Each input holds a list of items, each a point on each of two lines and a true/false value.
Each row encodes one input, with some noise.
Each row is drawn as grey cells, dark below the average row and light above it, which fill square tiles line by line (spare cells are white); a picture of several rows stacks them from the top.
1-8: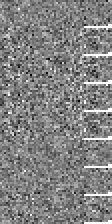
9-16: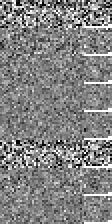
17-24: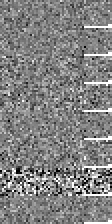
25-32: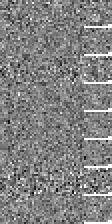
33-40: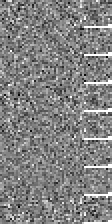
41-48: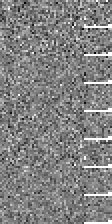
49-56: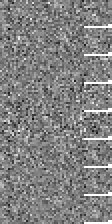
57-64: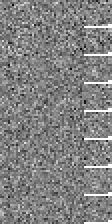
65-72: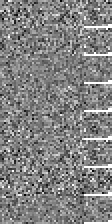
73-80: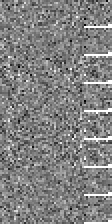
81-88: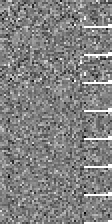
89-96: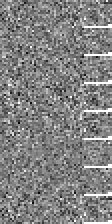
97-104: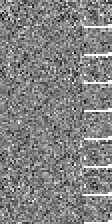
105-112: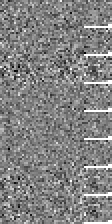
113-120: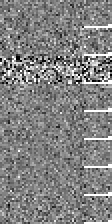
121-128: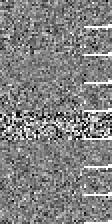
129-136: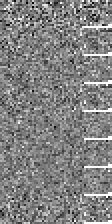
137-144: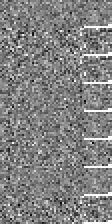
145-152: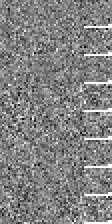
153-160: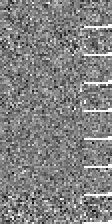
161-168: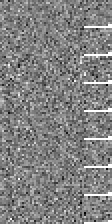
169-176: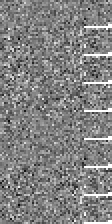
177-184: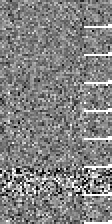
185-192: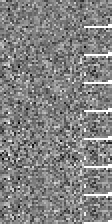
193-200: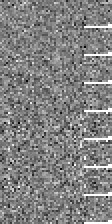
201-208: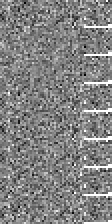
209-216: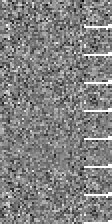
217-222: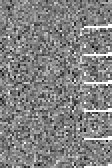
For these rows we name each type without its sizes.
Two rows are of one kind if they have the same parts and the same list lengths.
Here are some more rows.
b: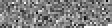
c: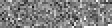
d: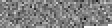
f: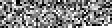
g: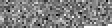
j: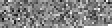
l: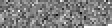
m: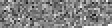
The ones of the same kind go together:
b, d, g, l
c, j, m
f

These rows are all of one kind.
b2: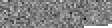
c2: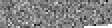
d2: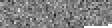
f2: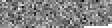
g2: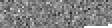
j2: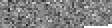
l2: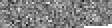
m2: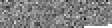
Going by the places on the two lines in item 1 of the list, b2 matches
f2 and j2.
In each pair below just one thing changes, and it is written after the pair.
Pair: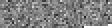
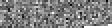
the place on one of the two lines in item 2 of the list
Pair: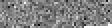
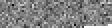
the place on one of the two lines in item 1 of the list
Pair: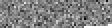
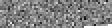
the true/false value in item 2 of the list
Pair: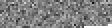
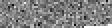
the place on one of the two lines in item 1 of the list
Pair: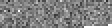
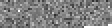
the place on one of the two lines in item 1 of the list
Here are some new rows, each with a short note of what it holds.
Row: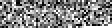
the empty list
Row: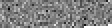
a list of two items
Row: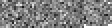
a list of two items
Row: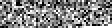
the empty list
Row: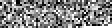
the empty list
